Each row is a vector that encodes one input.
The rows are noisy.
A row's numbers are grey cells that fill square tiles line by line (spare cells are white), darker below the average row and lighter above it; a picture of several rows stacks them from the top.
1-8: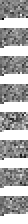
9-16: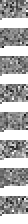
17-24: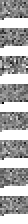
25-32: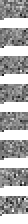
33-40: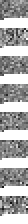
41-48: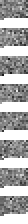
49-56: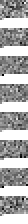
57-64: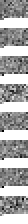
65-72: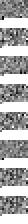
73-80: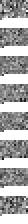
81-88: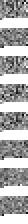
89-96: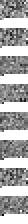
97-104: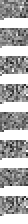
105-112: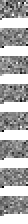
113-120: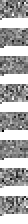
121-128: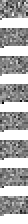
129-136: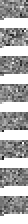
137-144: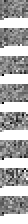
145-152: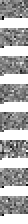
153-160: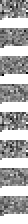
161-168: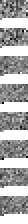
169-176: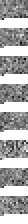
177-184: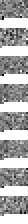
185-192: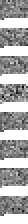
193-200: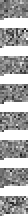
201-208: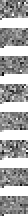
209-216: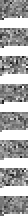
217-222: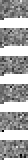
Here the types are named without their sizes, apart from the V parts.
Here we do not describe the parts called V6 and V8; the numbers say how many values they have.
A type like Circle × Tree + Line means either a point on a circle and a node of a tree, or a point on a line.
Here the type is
(Label + Line) × V8 + V6.
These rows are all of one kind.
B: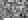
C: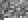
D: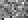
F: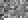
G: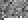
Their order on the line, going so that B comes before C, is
B, D, F, C, G.
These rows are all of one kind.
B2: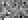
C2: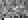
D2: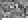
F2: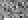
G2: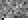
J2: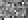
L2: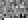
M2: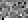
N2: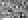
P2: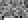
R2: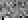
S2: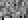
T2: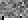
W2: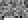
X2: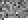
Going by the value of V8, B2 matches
C2, N2, P2 and W2.
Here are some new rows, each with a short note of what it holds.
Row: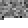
a label and a value of V8
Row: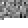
a label and a value of V8
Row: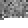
a point on a line and a value of V8
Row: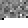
a point on a line and a value of V8
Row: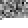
a value of V6
